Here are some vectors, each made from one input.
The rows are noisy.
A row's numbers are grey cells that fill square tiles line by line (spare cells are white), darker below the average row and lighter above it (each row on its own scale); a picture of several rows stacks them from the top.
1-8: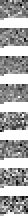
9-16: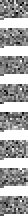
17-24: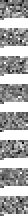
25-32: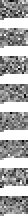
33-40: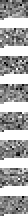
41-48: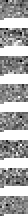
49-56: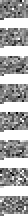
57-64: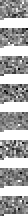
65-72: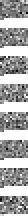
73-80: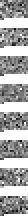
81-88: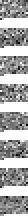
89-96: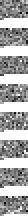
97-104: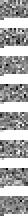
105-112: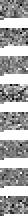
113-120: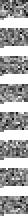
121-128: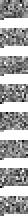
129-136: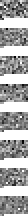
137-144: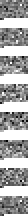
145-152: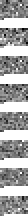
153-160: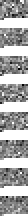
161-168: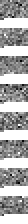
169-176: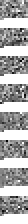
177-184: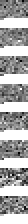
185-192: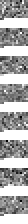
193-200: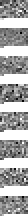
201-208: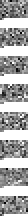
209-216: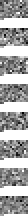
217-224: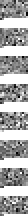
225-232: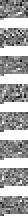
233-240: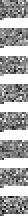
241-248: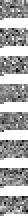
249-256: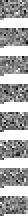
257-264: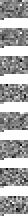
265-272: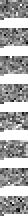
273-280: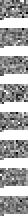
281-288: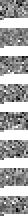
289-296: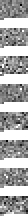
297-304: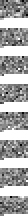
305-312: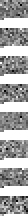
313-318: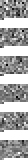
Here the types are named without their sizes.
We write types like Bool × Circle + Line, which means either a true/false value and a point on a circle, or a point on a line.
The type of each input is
(Label + Line) × (Line + List(Circle)).
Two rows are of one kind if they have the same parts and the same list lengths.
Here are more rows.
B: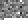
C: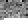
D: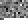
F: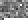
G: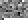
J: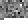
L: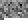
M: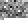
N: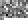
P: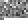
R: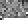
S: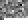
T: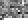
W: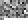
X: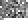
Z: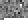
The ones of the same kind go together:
B, M
C, L
D, J, Z
F, G
N, P, W
R
S
T, X

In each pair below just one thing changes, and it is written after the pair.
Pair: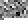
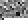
the place on the circle in item 2 of the list
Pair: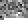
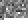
the place on the line
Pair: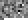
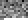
the place on the line
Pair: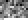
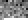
the place on the circle in item 2 of the list
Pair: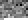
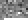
the place on the line
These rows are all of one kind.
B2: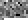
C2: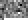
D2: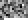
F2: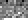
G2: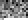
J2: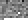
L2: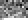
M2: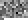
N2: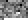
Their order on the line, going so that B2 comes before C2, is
B2, M2, D2, C2, J2, N2, F2, L2, G2.
